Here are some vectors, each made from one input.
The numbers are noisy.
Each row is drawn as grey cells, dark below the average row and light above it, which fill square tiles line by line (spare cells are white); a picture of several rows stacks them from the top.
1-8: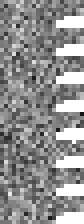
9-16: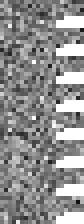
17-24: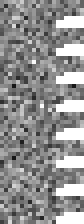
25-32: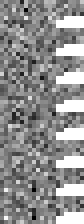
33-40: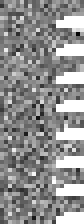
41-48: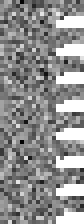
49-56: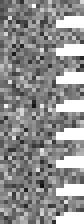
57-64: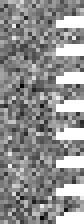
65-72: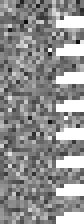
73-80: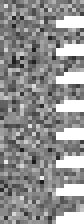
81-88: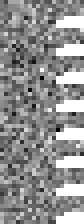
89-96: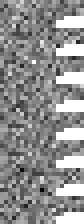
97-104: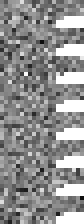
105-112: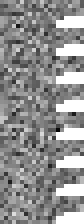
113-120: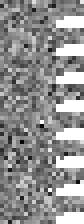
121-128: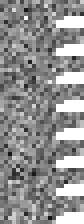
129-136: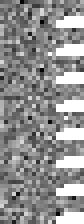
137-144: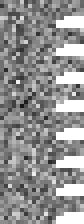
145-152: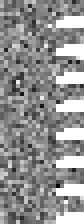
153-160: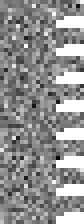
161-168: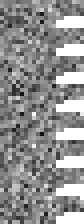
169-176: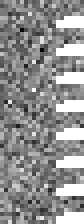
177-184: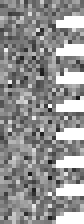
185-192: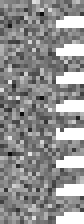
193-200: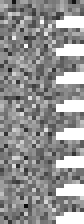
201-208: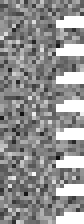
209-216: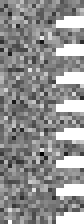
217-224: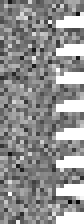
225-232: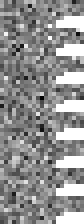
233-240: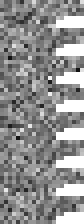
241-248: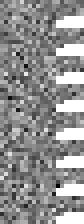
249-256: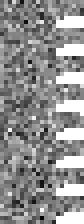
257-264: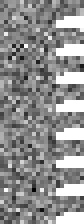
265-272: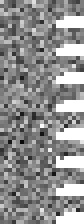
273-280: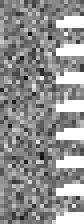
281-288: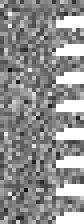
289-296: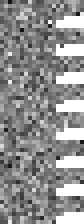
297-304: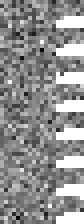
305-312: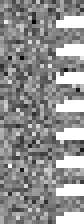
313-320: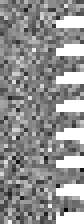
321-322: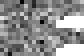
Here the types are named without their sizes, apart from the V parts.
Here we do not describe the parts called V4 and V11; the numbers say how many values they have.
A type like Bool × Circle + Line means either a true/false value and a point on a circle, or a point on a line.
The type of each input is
List(Line) + (Tree + V4) × V11.
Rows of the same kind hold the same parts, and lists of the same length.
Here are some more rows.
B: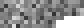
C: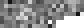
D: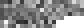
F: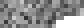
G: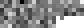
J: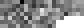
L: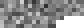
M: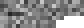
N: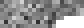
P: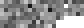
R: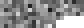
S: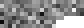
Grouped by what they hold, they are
B, F, N
C
D, G, J, S
L, M
P, R

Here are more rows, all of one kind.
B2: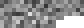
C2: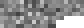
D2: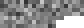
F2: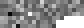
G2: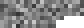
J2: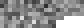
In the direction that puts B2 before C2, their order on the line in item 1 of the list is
J2, B2, C2, D2, F2, G2.
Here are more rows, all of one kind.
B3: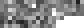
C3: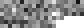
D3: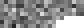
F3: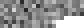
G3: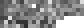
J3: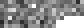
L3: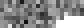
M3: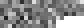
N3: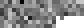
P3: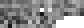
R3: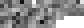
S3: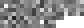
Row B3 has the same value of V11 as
G3 and J3.
